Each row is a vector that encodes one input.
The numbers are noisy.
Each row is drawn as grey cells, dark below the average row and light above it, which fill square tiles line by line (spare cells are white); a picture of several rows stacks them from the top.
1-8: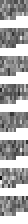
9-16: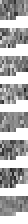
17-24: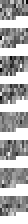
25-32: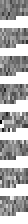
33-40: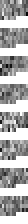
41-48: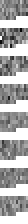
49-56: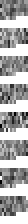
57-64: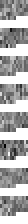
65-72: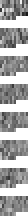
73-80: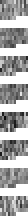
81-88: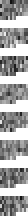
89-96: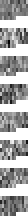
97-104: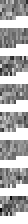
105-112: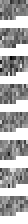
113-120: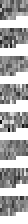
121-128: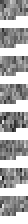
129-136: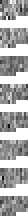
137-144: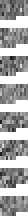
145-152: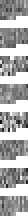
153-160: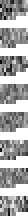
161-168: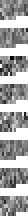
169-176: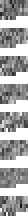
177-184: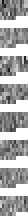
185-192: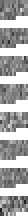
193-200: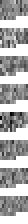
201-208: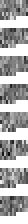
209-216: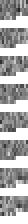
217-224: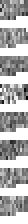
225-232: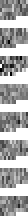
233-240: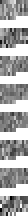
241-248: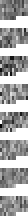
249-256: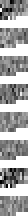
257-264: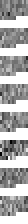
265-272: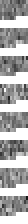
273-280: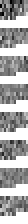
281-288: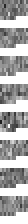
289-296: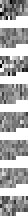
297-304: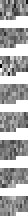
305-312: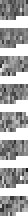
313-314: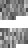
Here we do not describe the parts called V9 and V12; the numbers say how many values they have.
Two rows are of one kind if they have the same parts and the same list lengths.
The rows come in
3 kinds.
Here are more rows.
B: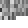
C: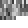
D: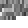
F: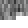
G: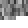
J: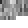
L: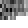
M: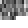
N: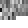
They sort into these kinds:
B, J, M, N
C, D
F, G, L

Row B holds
a value of V9 and a value of V12.
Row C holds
a point on a 10-point circle and a point on a 7-point line.
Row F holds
a point on a 6-point line.
